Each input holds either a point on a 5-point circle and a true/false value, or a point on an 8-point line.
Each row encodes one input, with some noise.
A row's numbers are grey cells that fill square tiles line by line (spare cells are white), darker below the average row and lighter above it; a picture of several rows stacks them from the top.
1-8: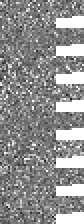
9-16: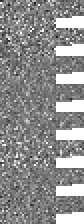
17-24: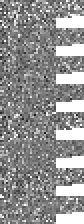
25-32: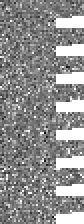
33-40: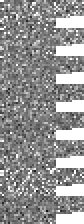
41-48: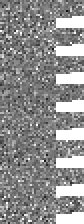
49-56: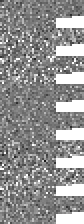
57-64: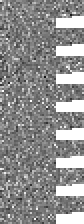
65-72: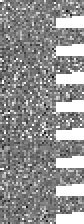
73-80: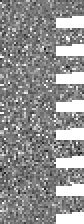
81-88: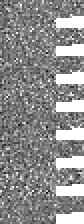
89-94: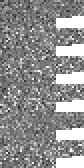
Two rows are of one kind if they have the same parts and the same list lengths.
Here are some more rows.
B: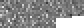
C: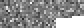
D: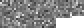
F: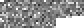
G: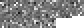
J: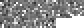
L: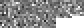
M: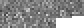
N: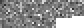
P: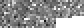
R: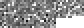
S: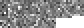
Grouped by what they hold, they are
B, D, F, M
C, G, J, L, N, P, R, S

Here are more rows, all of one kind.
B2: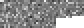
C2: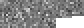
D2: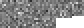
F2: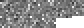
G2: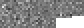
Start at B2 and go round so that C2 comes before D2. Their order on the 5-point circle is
B2, C2, F2, D2, G2.
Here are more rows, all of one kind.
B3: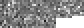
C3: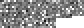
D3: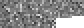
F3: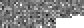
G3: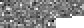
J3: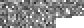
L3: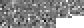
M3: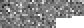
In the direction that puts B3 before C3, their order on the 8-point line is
J3, B3, L3, C3, F3, G3, D3, M3.
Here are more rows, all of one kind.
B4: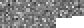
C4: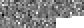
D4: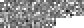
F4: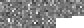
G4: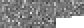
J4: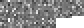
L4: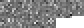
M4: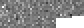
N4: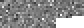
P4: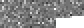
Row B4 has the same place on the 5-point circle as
C4, J4 and N4.
